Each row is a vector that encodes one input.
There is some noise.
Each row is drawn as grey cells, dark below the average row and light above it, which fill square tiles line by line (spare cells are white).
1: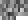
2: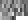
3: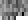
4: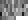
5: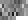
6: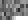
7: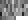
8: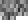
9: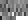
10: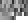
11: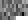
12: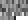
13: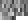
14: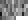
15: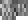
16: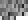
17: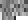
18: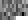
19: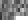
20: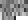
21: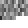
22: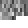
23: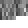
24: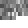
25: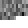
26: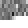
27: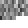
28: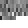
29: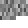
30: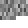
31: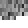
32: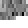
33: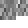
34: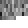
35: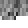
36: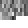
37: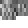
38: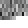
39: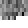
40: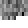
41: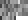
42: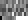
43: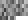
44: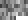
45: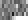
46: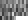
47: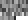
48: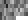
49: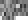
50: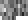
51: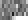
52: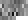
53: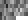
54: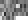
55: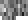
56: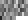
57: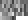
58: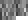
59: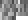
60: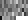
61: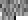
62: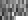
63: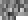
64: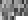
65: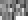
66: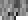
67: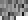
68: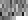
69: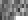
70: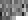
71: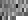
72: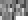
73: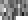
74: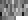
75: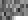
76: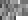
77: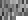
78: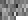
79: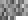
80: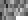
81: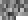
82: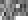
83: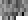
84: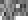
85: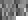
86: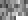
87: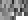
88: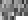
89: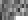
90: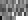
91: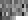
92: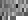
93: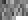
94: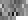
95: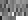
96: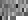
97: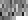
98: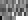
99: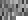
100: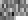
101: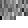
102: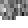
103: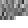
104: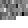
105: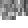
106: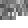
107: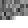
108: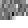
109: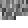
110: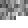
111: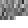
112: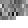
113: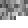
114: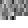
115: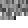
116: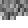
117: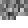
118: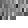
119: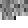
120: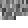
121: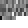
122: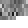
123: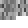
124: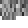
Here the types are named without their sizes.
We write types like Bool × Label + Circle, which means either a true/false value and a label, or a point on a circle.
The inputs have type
Label × (Label + Line).
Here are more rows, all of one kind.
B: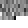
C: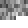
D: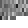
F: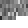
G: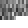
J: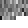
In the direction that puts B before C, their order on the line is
D, G, J, B, F, C.
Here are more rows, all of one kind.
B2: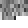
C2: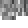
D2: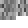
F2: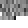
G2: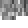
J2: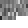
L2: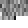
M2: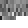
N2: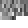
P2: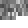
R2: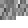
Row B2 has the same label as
F2 and L2.
